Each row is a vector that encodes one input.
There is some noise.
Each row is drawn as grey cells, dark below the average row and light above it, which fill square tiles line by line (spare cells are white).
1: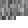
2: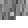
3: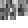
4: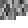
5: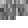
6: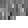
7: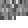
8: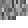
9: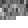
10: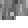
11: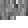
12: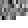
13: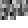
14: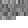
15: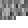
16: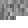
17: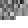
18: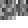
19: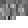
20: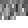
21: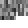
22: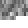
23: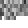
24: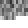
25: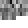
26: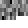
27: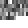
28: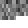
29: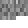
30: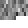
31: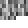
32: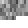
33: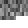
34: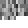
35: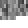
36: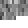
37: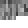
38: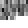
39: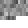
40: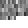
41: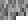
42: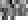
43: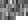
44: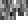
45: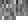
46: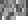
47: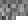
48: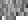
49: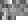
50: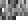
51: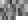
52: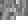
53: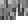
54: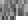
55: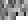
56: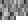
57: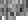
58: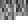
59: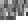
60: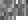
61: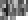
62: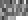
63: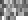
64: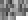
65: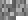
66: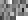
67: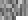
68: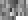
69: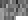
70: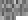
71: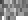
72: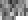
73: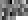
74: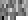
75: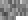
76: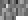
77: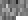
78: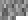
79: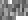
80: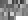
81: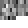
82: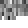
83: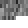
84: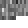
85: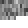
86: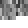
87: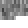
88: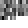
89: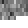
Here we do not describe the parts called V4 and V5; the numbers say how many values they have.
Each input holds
a point on a 6-point circle, together with either a point on a 6-point circle, or a value of V4 and a value of V5.
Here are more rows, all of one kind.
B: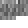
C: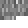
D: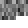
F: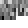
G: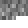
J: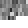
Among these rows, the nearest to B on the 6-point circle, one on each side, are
C and F.
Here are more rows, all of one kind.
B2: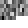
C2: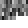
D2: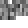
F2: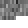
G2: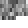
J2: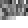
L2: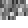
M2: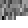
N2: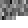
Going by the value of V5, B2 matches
G2, J2 and N2.
